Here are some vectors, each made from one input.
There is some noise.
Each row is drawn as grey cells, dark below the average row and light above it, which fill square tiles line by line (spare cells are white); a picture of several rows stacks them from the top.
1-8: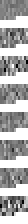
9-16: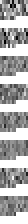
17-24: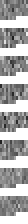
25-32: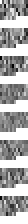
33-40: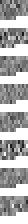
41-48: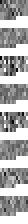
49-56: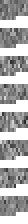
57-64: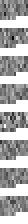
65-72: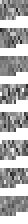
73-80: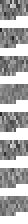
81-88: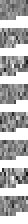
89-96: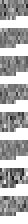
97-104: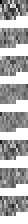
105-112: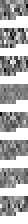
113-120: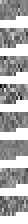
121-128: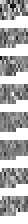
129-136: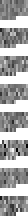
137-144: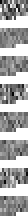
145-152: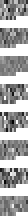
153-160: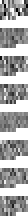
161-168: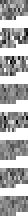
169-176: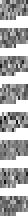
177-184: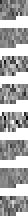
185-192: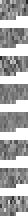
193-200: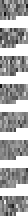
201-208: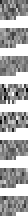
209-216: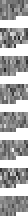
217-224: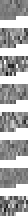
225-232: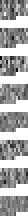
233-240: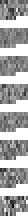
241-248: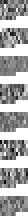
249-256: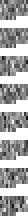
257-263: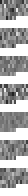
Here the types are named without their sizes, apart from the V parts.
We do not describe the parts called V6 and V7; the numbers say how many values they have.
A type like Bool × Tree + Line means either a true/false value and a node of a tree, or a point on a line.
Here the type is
Line + (Tree + V6) × V7.
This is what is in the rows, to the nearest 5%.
About 35% of them hold a point on a line. The rest hold a value of V7, together with either a node of a tree, or a value of V6.
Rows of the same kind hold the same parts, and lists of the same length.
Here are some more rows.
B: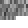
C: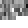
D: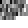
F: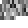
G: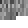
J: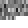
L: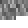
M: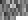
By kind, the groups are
B
C, F, G
D, J, L, M

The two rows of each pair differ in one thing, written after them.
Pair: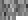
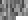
the value of V6
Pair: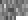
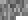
the value of V7
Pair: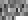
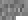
the value of V6
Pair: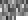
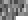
the value of V7
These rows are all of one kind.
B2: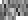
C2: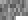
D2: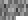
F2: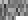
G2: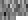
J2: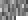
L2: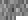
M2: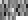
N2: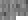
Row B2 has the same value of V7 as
F2 and M2.
